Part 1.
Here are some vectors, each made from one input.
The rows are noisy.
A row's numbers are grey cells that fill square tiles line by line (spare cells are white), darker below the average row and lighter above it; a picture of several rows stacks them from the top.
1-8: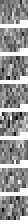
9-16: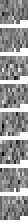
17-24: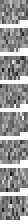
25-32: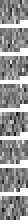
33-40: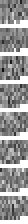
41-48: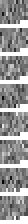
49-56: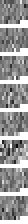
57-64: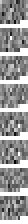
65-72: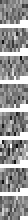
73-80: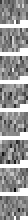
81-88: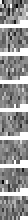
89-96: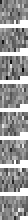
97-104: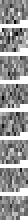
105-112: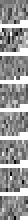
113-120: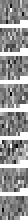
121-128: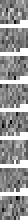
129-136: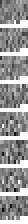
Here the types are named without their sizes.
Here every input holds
a list of points on a circle.
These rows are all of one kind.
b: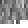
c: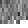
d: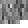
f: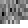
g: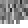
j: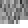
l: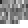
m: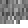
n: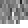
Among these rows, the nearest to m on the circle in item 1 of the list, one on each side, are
c and f.
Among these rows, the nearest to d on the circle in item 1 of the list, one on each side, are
f and g.
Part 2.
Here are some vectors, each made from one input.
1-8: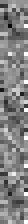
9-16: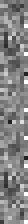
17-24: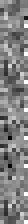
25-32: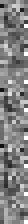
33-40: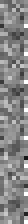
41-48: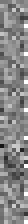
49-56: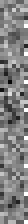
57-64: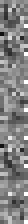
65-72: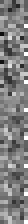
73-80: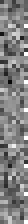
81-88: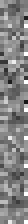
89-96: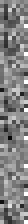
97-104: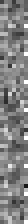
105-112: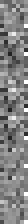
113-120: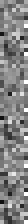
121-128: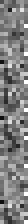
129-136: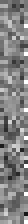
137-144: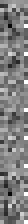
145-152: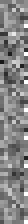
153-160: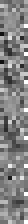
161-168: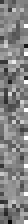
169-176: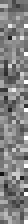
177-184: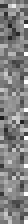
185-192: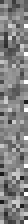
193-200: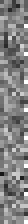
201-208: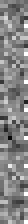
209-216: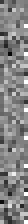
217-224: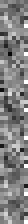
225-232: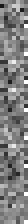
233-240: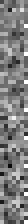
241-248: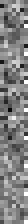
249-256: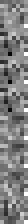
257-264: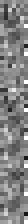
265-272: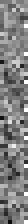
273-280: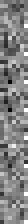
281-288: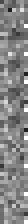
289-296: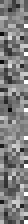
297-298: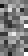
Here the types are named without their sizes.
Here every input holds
either a label, or a point on a line and a true/false value.
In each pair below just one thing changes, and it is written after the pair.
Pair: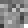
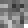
the true/false value
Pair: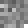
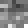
the true/false value
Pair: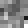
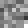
the true/false value
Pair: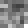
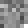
the true/false value
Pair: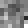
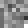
the true/false value
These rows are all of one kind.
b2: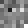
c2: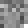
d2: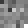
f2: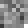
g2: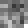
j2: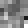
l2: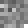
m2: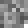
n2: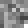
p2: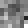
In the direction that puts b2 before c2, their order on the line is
b2, d2, l2, c2, g2, f2, m2, n2, p2, j2.
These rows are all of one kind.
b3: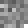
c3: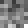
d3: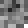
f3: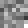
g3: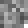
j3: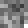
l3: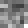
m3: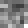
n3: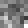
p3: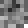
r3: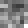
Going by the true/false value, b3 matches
f3 and g3.
